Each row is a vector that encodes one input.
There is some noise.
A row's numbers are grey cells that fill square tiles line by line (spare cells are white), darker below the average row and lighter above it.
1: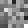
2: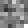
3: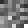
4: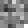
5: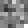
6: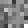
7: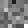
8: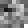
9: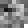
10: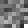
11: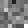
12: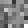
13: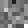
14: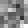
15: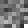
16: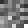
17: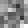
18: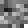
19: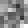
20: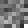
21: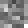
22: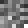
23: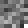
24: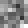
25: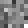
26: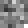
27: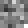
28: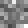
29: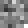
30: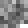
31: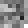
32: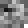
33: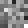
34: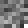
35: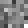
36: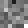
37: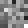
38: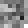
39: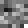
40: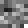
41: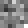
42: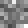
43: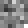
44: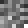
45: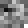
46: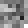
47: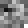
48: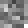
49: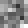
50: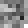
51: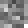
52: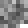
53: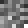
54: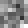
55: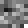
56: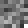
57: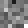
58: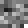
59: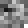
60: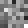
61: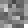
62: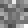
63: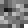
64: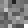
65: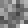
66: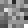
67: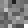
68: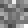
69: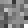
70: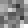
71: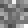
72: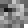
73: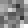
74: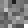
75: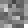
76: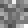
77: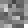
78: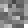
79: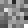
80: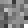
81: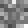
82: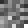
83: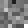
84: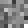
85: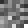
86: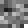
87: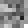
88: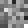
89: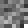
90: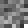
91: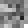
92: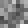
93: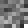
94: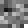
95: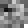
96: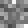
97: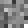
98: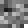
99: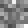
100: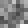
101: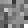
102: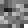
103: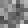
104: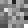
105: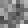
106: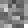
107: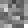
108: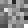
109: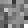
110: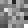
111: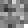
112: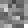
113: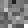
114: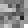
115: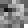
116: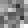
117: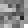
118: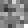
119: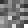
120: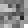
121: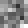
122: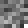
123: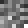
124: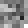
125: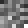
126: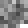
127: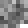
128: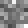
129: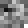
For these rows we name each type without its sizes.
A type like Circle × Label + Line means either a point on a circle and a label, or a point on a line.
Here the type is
Line.
